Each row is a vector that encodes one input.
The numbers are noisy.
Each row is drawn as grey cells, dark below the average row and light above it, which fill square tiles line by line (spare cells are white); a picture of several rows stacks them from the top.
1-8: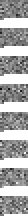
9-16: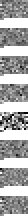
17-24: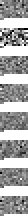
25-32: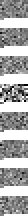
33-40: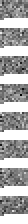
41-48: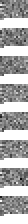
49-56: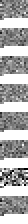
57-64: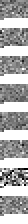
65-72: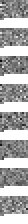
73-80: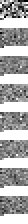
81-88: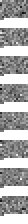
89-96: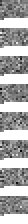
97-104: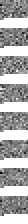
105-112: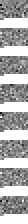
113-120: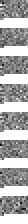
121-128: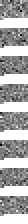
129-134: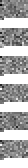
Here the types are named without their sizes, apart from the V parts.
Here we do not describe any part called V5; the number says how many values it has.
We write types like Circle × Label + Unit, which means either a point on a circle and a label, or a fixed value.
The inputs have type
List(Label × V5).
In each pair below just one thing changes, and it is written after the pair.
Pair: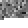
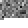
the value of V5 in item 2 of the list
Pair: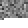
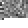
the label in item 1 of the list
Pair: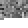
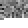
the label in item 2 of the list
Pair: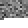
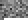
the label in item 2 of the list
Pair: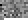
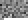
the value of V5 in item 1 of the list
